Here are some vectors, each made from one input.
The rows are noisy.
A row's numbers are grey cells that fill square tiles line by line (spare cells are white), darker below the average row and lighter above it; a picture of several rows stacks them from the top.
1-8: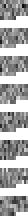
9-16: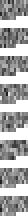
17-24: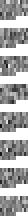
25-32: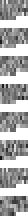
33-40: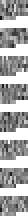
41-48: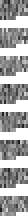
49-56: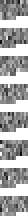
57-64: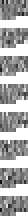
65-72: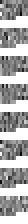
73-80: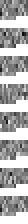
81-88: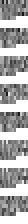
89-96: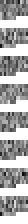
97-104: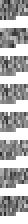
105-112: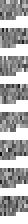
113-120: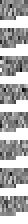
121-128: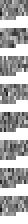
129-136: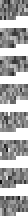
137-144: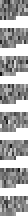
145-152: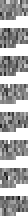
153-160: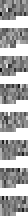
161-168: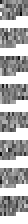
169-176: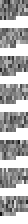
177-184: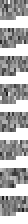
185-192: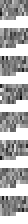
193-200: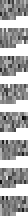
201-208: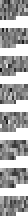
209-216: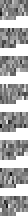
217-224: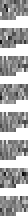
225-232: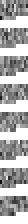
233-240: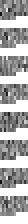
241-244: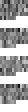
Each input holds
either one of 11 labels, or three true/false values.
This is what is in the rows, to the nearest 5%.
About 45% of them hold one of 11 labels. The rest hold three true/false values.
